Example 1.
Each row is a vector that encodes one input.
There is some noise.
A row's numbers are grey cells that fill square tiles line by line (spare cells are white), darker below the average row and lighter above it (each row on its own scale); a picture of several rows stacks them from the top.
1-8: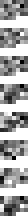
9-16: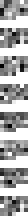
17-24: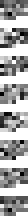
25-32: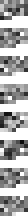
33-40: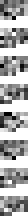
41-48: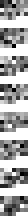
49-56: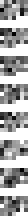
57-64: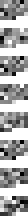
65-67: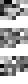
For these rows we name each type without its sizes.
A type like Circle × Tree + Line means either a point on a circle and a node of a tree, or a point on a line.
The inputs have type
Bool × Bool × Bool × Bool.
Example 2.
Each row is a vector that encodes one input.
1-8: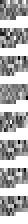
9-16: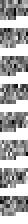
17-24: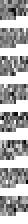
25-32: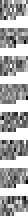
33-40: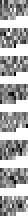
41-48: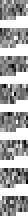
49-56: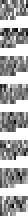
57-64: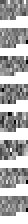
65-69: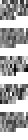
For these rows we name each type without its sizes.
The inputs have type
Tree + Unit.
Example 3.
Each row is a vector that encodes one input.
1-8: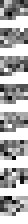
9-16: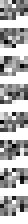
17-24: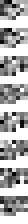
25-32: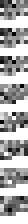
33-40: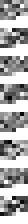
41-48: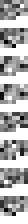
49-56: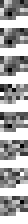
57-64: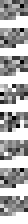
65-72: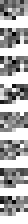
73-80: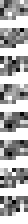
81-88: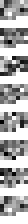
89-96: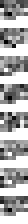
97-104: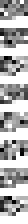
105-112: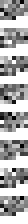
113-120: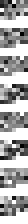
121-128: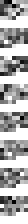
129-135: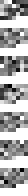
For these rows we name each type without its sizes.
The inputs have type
Bool × Bool × Bool × Bool.
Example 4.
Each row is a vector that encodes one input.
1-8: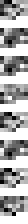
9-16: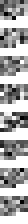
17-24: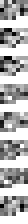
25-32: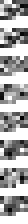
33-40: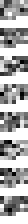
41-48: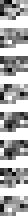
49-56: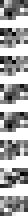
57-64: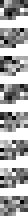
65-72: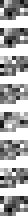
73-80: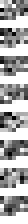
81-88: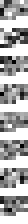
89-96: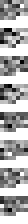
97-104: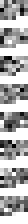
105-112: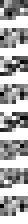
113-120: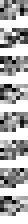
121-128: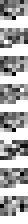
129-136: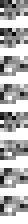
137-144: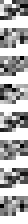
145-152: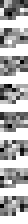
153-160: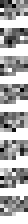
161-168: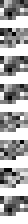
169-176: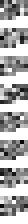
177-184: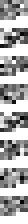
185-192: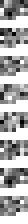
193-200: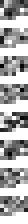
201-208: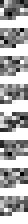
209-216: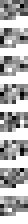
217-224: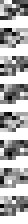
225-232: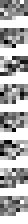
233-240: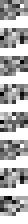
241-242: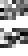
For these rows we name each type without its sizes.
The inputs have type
Bool × Bool × Bool × Bool.
